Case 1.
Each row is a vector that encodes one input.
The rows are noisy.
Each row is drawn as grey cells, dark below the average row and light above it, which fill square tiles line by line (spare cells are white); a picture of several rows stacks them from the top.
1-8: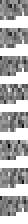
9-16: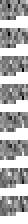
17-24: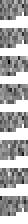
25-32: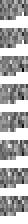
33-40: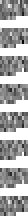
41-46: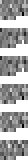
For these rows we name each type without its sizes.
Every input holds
a label and a true/false value.
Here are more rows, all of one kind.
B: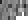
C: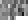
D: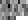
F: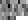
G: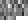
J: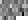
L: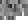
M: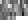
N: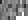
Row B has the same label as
G and N.
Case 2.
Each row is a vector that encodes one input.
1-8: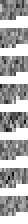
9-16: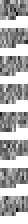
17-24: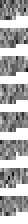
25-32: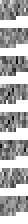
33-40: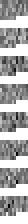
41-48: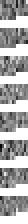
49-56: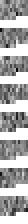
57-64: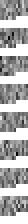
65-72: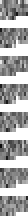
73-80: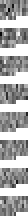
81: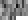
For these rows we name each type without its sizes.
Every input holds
a list of points on a line.
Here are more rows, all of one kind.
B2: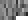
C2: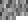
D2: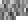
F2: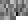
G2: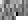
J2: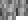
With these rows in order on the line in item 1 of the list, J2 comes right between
C2 and G2.
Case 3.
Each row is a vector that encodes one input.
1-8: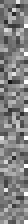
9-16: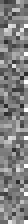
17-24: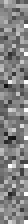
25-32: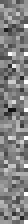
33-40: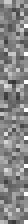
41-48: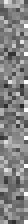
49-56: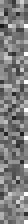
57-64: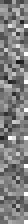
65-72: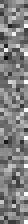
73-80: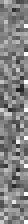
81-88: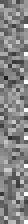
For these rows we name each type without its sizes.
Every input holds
a point on each of two circles.
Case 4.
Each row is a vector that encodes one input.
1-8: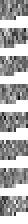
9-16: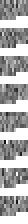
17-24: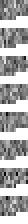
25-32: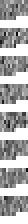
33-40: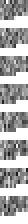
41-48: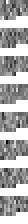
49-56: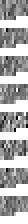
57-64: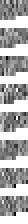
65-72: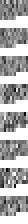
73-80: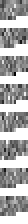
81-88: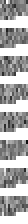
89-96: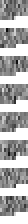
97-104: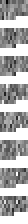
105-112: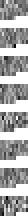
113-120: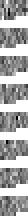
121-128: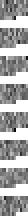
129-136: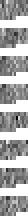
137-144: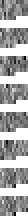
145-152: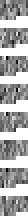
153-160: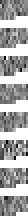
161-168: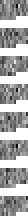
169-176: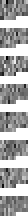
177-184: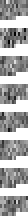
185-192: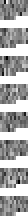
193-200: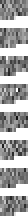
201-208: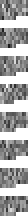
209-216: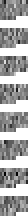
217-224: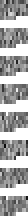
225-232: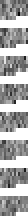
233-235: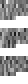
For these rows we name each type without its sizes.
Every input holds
a label and three true/false values.
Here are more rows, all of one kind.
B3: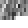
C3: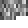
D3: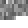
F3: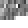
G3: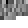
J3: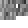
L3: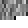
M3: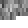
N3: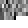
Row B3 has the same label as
C3, D3 and F3.
